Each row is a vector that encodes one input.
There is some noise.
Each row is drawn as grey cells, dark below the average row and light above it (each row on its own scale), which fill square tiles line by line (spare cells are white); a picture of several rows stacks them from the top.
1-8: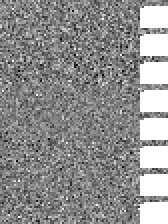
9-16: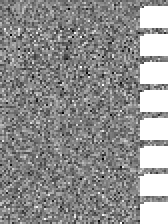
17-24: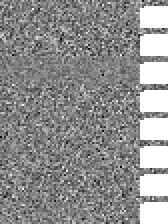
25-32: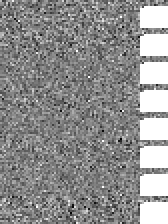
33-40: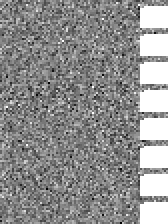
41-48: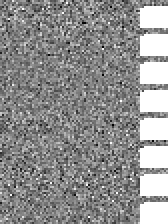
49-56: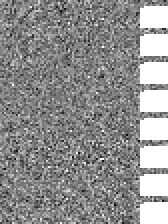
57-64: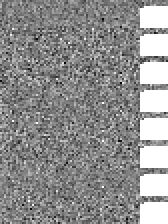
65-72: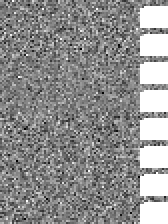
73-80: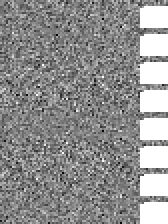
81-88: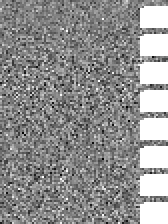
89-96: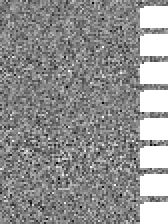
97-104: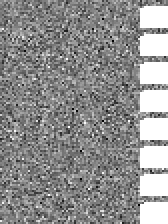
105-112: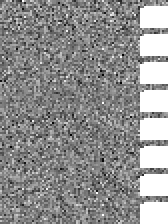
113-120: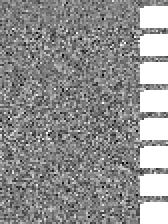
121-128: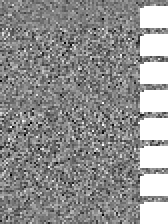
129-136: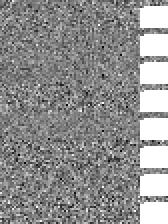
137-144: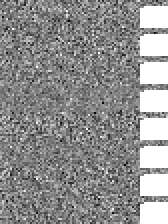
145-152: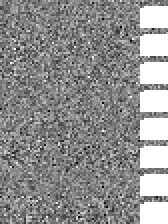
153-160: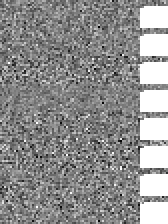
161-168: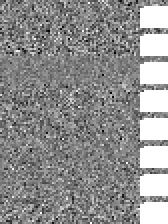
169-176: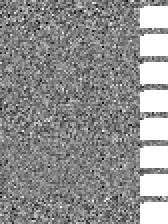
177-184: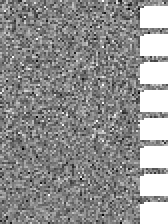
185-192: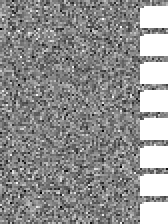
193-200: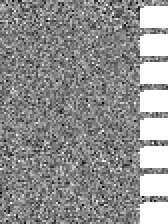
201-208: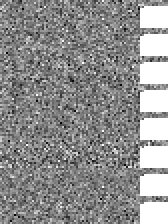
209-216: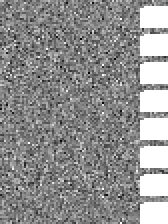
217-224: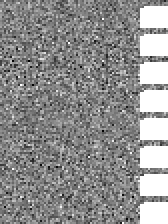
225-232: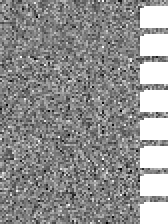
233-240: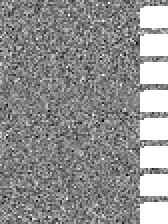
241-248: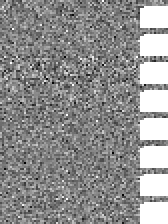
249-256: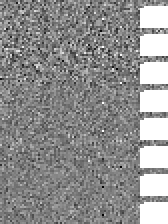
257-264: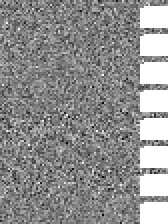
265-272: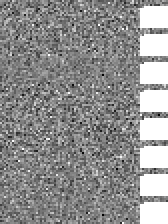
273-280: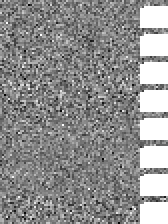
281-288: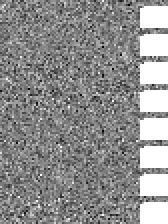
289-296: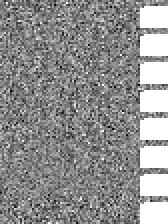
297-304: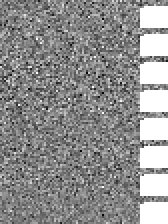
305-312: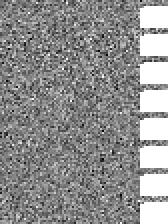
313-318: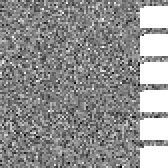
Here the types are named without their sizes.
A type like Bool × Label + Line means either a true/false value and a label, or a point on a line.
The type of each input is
Bool × Circle × Tree.
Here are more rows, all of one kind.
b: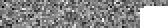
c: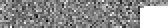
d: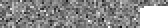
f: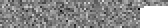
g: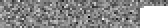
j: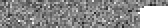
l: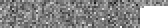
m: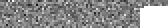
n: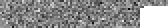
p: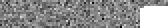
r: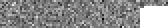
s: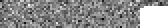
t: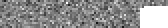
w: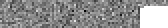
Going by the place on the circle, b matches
l, p, r and w.
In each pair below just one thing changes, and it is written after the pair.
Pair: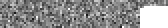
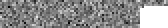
the node of the tree
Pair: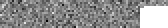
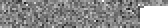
the place on the circle
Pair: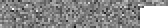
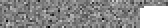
the node of the tree
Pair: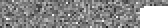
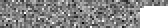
the place on the circle
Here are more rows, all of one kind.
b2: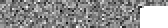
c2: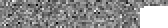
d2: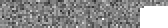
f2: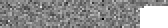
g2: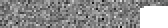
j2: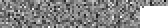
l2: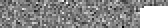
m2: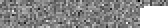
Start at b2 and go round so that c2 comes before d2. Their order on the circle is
b2, c2, m2, j2, l2, g2, f2, d2.
